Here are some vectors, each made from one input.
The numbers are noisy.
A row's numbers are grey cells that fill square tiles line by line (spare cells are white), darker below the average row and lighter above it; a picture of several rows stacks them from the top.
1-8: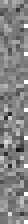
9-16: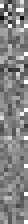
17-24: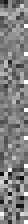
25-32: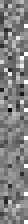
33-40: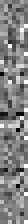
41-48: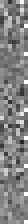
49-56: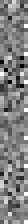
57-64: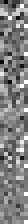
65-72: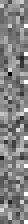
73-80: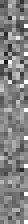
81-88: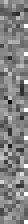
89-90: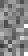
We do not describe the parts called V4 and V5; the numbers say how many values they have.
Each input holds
either a point on each of two 3-point lines, or a true/false value, a value of V4 and a value of V5.
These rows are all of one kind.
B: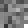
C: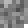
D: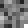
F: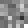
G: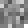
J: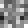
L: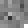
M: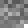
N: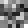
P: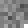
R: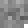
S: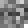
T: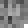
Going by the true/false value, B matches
F and G.
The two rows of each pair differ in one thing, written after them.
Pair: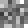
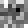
the value of V5
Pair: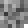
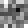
the value of V4
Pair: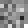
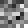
the value of V4
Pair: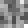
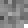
the true/false value
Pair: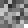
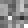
the value of V4
